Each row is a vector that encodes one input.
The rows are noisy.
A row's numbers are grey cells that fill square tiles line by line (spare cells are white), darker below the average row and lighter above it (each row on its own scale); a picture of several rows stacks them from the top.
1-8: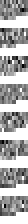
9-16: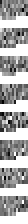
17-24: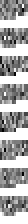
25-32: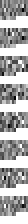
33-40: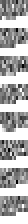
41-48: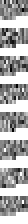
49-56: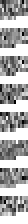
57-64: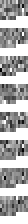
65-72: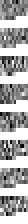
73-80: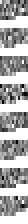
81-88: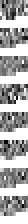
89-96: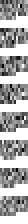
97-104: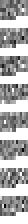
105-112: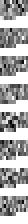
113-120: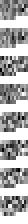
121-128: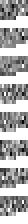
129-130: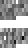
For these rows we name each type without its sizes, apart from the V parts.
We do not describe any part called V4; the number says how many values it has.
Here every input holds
a node of a tree, together with either a point on a circle, or a true/false value and a value of V4.
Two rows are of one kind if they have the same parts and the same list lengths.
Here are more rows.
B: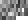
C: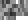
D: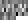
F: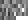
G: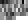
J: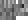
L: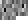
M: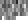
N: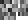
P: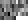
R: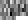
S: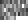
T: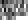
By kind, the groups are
B, D, F, J, L, P
C, G, M, N, R, S, T

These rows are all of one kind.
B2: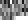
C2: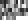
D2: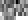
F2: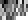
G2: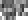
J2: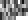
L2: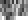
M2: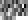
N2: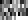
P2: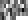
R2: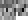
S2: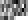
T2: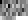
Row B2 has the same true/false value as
L2, M2, N2 and T2.
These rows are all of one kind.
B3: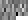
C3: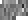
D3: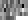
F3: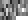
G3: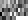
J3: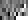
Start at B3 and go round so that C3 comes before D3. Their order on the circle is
B3, C3, D3, G3, J3, F3.
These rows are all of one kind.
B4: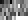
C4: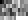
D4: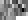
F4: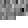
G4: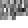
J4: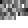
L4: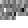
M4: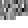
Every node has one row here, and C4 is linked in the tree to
G4 and M4.
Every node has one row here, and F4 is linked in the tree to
D4 and M4.
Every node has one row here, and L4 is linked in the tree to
G4.
